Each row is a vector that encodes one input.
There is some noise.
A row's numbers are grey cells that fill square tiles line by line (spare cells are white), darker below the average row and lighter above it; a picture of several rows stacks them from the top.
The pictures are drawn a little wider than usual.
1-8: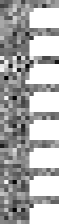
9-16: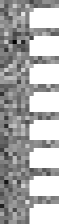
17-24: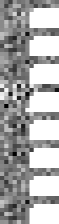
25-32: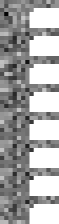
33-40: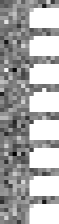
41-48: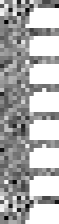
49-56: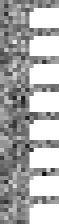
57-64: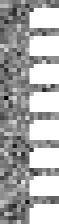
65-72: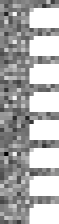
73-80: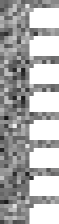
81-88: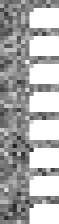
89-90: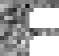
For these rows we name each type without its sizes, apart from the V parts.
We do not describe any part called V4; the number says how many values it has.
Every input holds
a list of items, each a true/false value and a value of V4.
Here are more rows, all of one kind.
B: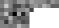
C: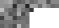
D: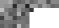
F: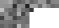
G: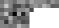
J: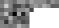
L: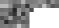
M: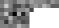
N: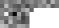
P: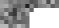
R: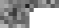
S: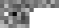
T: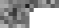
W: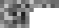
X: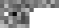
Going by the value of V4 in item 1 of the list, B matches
G, J, L and M.
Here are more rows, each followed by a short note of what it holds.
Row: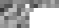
a list of two items
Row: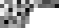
the empty list
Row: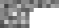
a list of two items
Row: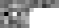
a list of two items
